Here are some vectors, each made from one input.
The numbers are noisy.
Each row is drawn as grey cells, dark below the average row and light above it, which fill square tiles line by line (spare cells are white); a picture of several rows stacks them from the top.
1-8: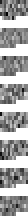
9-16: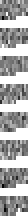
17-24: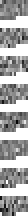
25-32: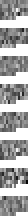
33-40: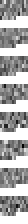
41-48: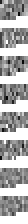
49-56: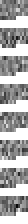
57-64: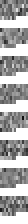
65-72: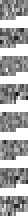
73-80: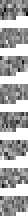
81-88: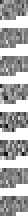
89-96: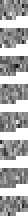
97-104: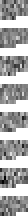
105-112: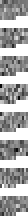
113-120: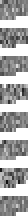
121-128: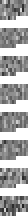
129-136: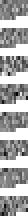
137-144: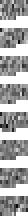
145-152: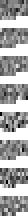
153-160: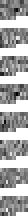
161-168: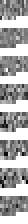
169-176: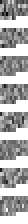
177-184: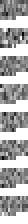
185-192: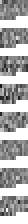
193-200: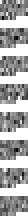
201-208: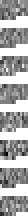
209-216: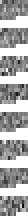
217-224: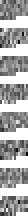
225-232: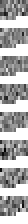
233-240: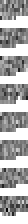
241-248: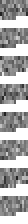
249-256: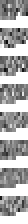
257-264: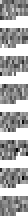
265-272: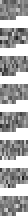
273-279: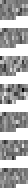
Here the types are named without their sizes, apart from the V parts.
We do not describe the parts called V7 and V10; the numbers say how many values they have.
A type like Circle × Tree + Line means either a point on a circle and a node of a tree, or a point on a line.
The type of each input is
Bool × Bool × Bool × Bool + (Circle + V10) × V7.
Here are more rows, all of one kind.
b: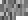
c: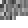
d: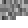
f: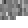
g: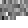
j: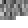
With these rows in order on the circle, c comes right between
d and g.
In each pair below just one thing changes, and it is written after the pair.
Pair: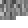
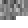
the value of V7
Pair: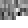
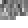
the value of V7
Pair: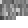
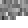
the value of V7
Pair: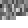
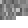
the value of V10
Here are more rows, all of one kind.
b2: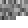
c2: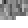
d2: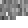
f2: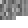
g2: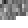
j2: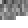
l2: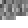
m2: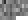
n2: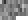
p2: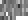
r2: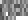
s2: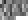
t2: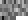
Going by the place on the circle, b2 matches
c2, g2, r2 and s2.
